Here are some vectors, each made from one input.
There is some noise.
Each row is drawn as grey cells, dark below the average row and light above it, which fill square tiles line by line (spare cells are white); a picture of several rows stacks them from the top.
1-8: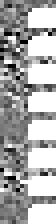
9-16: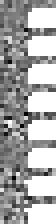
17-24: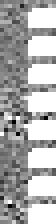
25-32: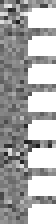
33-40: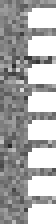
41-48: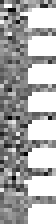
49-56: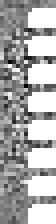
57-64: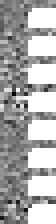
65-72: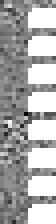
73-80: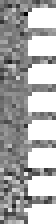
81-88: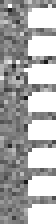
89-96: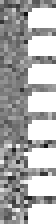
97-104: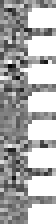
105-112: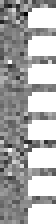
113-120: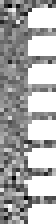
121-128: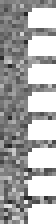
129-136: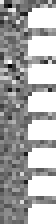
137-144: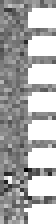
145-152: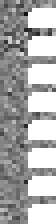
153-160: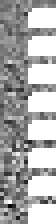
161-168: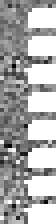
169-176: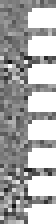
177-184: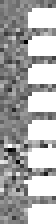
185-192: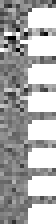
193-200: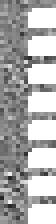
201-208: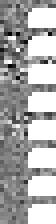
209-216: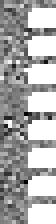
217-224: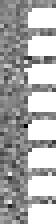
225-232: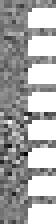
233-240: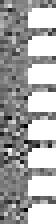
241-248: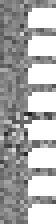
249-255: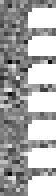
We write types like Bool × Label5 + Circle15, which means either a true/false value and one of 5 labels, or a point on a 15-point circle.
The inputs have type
Bool × Bool × Bool × (Circle10 + Unit) + Line7.
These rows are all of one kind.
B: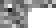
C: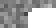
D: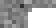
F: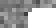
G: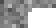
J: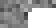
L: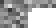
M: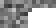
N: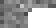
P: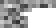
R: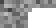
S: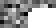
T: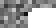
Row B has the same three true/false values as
F, G and L.
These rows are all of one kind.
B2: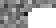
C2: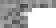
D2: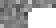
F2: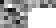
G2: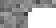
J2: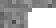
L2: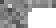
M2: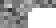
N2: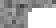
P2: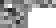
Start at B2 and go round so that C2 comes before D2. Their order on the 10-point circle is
B2, P2, G2, N2, C2, F2, L2, J2, M2, D2.
